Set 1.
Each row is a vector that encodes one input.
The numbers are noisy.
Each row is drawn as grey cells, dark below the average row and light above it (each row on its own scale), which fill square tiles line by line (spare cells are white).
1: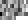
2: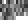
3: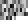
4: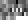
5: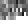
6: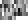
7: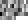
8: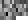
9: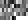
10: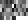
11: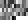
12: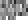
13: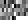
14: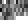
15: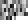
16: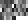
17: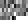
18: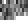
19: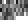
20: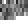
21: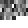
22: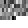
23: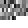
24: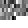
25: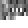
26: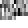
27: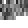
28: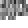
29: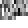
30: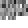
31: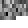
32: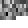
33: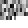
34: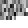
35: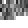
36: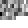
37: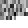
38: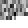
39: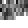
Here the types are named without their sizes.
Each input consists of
a node of a tree.
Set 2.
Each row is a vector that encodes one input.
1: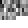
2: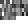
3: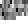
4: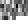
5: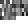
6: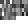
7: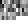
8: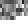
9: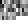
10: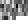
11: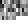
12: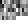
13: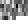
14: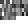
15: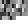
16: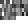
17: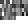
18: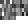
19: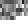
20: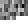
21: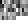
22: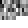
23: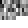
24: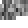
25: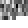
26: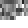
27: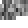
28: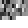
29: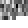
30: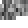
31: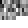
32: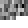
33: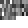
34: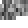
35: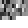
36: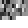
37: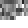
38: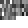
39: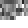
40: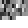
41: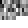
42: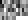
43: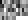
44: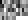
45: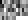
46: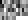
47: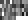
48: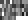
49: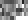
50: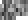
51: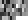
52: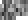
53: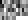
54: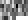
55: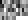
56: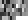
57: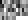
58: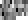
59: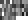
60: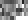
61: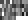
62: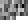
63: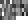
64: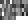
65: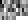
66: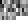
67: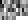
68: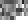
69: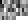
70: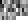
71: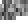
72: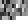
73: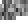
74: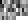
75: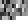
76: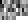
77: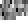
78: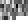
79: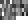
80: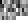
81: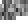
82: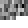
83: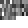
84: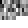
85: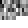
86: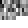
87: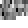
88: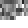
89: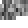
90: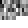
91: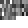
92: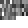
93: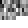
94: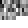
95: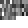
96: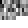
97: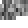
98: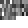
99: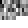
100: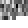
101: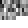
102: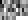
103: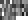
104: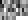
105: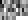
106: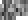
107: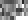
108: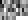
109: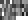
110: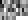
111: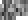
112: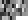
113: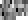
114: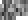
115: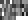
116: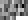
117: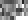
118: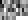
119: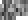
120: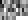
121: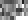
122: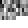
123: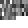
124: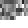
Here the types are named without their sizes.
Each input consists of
three true/false values.
